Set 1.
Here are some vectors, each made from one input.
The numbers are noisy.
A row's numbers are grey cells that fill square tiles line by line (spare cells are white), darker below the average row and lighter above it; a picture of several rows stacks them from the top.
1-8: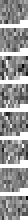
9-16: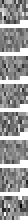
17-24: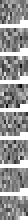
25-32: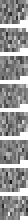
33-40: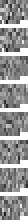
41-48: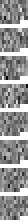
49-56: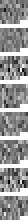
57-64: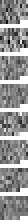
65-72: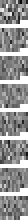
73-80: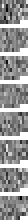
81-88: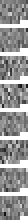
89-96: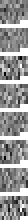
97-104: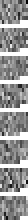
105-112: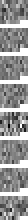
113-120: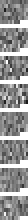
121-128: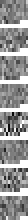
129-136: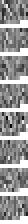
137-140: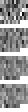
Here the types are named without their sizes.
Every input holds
a list of points on a line.
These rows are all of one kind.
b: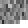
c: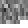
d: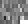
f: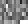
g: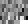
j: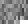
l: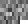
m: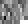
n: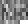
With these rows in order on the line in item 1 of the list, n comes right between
c and f.
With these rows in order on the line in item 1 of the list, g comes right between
d and l.
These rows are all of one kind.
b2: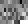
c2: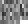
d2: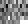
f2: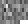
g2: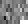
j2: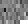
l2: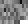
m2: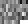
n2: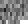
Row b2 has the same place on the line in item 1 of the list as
f2, j2 and l2.
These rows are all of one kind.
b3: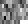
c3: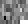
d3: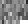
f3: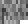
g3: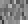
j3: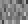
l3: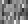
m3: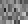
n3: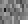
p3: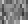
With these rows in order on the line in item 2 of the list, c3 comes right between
n3 and p3.
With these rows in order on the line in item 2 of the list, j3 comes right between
d3 and m3.
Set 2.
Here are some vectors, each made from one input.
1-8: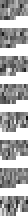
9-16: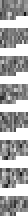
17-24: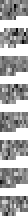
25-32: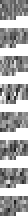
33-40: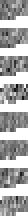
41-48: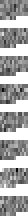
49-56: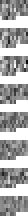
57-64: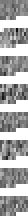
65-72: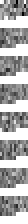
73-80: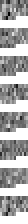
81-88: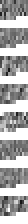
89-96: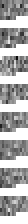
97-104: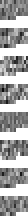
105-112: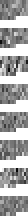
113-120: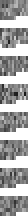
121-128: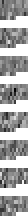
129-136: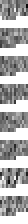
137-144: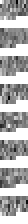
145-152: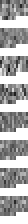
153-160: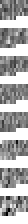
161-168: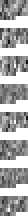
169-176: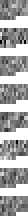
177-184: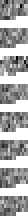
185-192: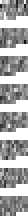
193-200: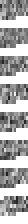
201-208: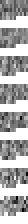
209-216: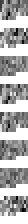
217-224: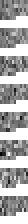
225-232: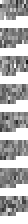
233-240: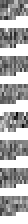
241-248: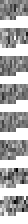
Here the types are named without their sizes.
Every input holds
either a point on a line, or a node of a tree.
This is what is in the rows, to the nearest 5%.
About 30% of them hold a point on a line. The rest hold a node of a tree.
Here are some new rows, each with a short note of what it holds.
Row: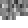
a point on a line
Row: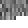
a node of a tree
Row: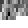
a point on a line
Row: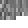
a node of a tree
